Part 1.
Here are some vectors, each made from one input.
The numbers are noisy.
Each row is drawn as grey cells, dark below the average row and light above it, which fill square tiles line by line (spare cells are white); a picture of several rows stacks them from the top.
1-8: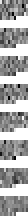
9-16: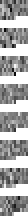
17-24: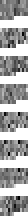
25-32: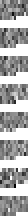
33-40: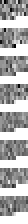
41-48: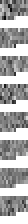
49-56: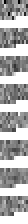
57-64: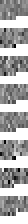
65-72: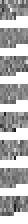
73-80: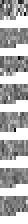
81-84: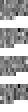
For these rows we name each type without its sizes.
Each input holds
a point on a line, together with either a fixed value, or a node of a tree.
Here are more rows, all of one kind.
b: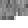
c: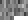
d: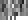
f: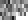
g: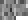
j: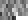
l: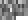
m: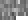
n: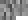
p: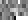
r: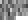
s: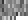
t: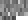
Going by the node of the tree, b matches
m, p and r.
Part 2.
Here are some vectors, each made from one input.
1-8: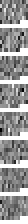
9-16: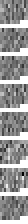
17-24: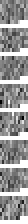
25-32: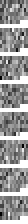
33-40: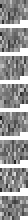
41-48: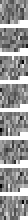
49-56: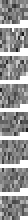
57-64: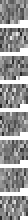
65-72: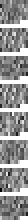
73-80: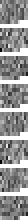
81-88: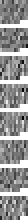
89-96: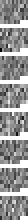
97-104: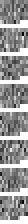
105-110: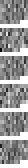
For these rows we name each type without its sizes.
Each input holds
either a point on a line, or a node of a tree.
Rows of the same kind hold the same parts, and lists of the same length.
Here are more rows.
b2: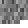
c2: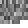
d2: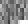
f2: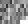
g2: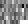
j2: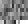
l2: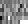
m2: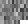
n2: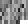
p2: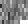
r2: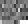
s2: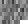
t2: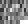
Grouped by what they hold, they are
b2, c2, d2, j2, m2, p2, r2, s2
f2, g2, l2, n2, t2

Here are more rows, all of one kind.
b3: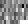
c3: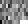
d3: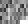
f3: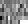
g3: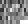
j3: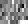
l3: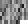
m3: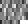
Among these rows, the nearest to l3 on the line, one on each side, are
d3 and j3.
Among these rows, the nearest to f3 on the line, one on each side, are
d3 and g3.
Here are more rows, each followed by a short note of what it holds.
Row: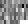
a point on a line
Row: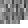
a node of a tree
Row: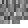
a node of a tree
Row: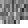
a node of a tree
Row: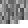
a node of a tree
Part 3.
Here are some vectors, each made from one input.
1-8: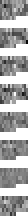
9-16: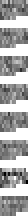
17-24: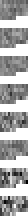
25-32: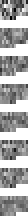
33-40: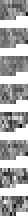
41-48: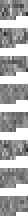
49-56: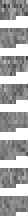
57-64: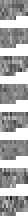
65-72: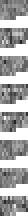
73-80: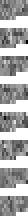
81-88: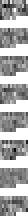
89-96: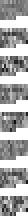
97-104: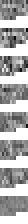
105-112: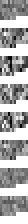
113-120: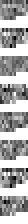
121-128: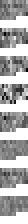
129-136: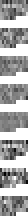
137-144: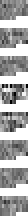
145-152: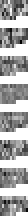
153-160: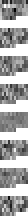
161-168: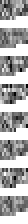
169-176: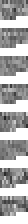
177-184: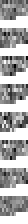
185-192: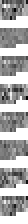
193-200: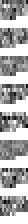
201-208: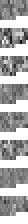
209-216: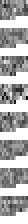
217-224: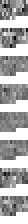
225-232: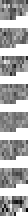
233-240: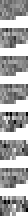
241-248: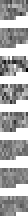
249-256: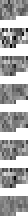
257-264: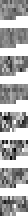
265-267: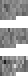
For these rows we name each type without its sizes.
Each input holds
a list of points on a circle.
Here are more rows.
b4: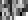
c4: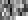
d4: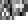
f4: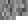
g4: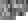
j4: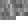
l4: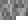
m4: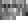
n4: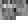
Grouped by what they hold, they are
b4
c4, f4, g4
d4, j4, l4, m4, n4

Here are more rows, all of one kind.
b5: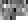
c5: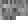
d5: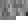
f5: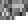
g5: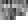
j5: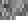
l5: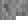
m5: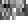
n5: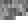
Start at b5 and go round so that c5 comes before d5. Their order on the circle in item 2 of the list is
b5, c5, g5, m5, d5, n5, f5, l5, j5.
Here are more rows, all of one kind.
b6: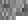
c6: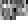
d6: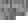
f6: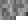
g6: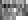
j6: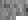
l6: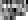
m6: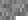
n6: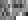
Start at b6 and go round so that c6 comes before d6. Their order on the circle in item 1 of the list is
b6, m6, c6, l6, d6, g6, n6, j6, f6.
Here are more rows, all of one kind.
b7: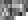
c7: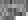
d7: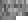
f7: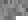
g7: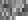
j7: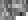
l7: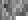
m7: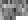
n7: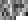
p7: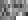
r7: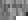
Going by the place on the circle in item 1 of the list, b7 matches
f7, m7 and n7.
